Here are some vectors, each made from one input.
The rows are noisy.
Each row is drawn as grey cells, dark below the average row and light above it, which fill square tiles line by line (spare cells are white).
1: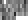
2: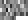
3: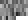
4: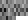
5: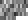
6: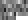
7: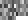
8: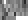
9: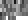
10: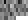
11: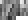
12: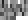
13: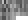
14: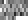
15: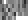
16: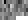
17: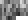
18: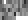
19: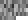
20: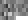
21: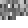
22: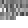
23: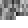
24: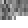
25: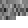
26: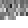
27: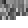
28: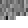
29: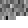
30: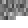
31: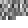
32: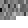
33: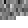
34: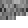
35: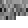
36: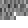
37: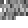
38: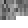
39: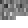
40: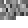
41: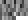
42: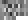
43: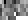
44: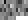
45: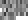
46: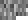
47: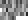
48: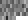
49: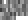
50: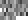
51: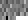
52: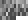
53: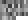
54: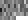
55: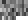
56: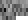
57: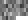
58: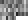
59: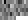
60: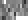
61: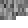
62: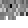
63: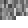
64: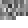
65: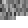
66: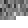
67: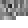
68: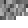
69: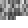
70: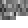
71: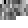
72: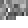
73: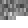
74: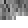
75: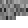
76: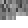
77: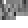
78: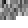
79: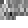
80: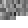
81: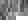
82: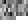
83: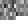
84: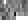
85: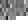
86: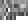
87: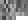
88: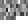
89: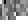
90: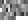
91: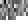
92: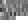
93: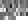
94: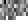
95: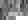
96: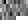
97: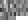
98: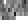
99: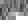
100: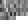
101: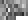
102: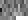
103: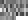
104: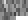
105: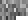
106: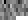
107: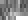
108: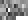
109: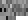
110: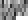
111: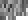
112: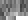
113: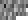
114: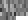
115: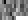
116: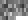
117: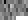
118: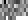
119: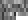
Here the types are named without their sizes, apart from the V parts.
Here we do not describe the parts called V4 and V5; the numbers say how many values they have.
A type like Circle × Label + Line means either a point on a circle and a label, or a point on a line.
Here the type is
Bool × Label × V4 × V5.
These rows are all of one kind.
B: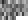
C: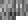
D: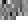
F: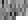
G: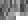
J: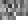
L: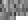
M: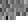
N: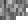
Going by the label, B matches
D and F.
